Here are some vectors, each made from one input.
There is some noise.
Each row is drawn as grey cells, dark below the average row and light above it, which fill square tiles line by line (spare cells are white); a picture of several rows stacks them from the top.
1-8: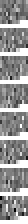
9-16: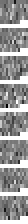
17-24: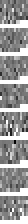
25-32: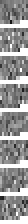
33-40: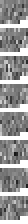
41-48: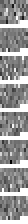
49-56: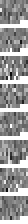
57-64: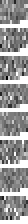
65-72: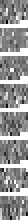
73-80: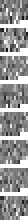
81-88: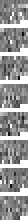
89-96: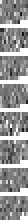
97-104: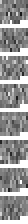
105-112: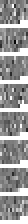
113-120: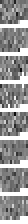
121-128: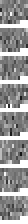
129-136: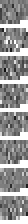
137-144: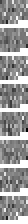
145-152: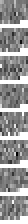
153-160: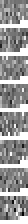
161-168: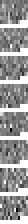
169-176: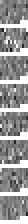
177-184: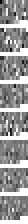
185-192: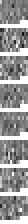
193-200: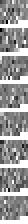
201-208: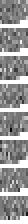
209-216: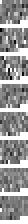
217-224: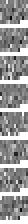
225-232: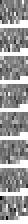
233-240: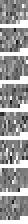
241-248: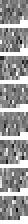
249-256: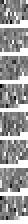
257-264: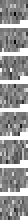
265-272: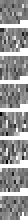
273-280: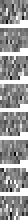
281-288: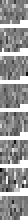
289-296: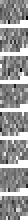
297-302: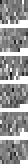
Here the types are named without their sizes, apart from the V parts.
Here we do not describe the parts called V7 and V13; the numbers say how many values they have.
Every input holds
either two labels and a value of V13, or a value of V7.
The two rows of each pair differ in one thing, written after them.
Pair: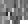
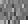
the value of V13
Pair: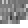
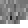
the value of V13
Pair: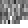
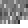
the value of V13
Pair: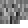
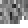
one of the two labels
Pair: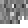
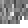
the value of V13
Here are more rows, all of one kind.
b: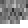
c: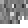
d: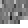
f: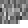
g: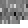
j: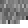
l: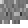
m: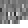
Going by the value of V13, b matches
g and j.
